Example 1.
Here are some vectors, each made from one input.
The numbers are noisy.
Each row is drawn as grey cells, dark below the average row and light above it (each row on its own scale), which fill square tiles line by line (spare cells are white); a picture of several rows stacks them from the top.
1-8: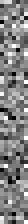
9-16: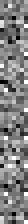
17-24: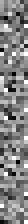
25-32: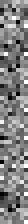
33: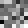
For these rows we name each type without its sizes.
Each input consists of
a label.
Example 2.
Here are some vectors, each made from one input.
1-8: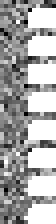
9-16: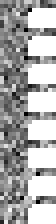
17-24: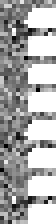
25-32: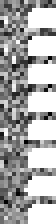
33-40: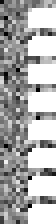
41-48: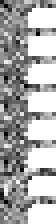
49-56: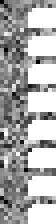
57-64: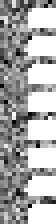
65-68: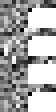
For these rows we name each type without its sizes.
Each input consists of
a label.
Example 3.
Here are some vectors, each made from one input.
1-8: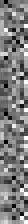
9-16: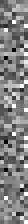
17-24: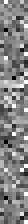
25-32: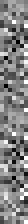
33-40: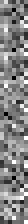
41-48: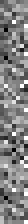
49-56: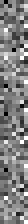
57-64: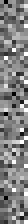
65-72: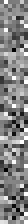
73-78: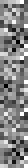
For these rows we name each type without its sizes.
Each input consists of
a point on a line.
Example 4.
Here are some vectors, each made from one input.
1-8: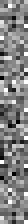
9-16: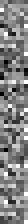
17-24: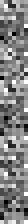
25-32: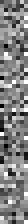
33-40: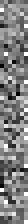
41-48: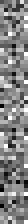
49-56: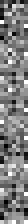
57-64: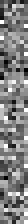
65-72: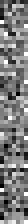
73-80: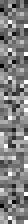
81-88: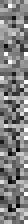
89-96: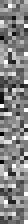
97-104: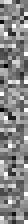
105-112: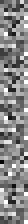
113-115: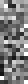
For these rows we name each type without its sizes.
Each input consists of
a label.
